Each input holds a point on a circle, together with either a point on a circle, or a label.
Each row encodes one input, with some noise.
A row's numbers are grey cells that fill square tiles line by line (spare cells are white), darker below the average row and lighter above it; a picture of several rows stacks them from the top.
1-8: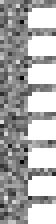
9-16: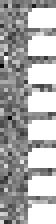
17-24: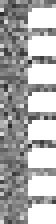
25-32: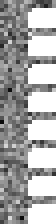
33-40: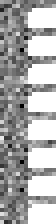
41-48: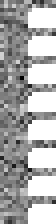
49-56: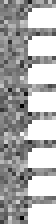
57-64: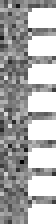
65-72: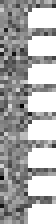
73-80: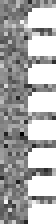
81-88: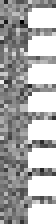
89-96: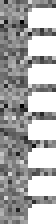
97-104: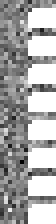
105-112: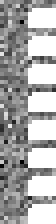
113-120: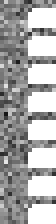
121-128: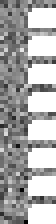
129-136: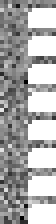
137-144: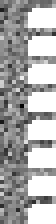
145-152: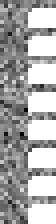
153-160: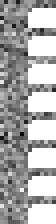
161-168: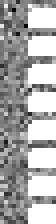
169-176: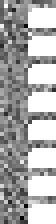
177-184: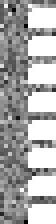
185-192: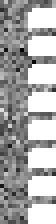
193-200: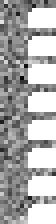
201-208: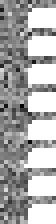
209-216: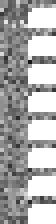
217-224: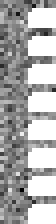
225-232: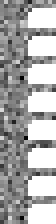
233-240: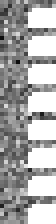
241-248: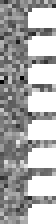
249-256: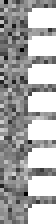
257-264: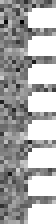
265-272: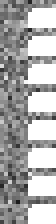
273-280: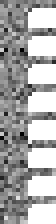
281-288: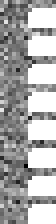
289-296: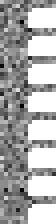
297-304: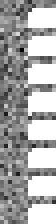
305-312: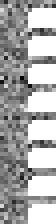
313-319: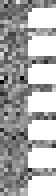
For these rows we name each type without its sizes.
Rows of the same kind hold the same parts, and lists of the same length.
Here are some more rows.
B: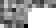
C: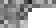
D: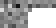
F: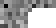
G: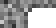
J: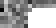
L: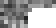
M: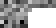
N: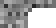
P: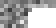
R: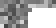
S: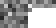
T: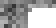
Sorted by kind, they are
B, J, M, S
C, D, F, G, L, N, P, R, T

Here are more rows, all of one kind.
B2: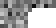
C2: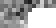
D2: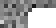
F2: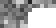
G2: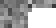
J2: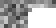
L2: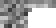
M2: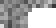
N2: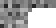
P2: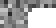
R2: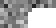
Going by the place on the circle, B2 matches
D2, N2 and R2.
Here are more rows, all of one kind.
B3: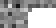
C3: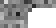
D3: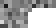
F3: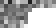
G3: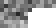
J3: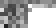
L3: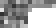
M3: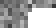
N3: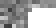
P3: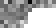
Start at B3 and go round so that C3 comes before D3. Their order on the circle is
B3, M3, N3, J3, L3, F3, P3, G3, C3, D3.
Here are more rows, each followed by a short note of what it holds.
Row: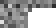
a point on a circle and a label
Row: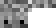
a point on each of two circles
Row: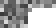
a point on a circle and a label
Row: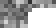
a point on a circle and a label
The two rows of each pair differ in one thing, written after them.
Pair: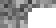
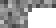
the place on the circle
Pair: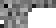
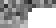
the place on the circle
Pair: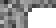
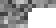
the place on the circle
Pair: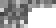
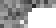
the place on the circle
